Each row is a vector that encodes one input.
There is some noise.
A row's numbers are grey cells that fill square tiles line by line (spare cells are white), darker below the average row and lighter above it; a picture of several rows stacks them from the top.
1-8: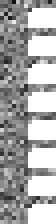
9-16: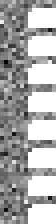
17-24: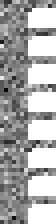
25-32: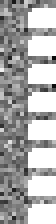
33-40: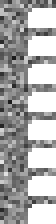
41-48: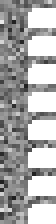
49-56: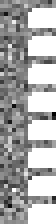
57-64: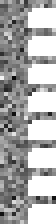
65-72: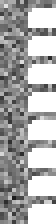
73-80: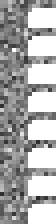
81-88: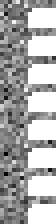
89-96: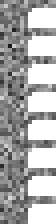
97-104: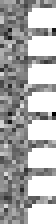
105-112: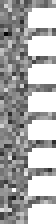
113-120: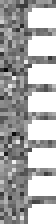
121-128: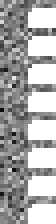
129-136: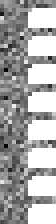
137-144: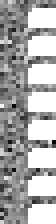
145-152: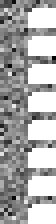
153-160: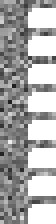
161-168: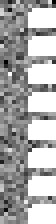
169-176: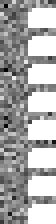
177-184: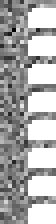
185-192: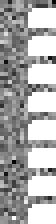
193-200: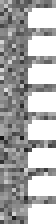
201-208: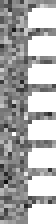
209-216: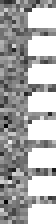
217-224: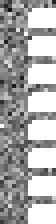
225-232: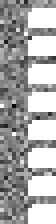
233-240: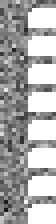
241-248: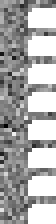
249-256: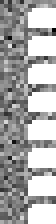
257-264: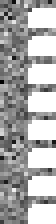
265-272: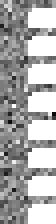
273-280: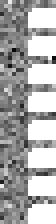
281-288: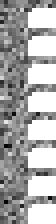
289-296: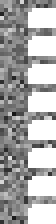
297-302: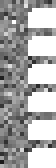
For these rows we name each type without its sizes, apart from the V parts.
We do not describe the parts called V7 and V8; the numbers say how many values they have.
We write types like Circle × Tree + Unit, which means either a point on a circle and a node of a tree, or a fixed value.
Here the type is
Circle × (Label × V8 + V7).
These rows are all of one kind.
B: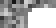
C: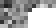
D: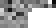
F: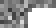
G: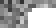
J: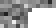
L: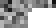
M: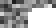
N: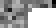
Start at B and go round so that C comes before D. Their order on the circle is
B, M, C, G, L, D, N, F, J.
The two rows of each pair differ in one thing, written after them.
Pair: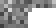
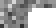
the place on the circle
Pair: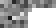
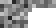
the value of V8
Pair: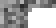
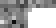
the place on the circle
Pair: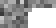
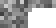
the value of V8
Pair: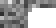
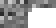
the value of V8
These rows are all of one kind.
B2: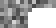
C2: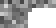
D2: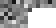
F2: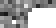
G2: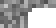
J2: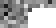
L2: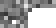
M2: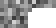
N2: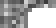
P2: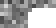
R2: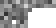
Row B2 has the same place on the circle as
C2, M2, P2 and R2.
